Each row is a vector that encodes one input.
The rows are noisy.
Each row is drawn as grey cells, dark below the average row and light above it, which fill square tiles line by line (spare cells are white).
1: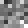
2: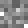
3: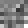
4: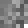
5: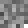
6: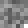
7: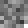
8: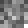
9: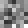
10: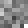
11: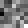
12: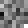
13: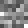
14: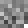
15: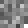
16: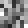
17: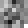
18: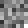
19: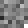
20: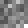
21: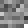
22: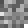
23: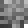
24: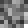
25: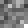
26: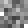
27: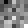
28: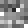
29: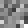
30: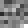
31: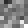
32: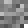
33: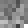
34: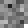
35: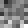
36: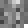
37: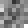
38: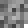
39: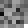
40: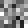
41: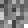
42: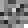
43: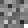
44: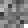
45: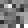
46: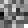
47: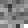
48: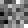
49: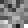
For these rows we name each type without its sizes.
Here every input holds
a point on a line and a true/false value.
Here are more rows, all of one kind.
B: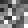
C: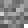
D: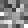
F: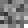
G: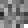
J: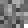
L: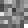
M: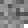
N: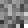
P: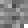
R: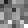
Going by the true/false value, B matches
F, J, N and R.
